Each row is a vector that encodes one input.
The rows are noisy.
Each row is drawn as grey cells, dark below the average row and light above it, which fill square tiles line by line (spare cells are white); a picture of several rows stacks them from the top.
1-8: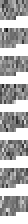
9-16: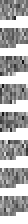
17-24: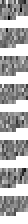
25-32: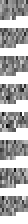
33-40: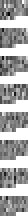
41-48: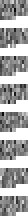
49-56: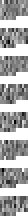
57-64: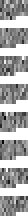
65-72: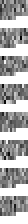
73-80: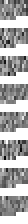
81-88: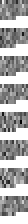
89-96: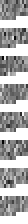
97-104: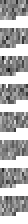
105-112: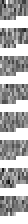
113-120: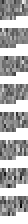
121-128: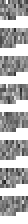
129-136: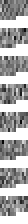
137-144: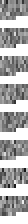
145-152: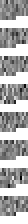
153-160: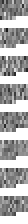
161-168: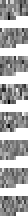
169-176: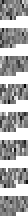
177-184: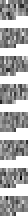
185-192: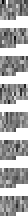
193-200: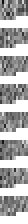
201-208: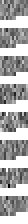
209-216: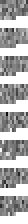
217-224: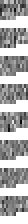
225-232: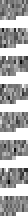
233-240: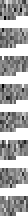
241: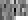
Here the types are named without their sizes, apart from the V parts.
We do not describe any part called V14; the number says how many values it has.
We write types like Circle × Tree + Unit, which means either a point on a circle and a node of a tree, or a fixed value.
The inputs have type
(Circle + Unit) × Label × V14.
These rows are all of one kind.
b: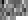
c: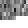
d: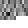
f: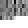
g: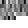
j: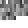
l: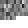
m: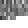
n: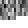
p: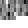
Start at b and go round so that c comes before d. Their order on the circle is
b, l, m, f, c, n, g, p, j, d.
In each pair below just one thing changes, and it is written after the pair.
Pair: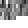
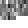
the value of V14
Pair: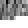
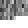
the value of V14
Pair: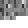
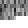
the place on the circle
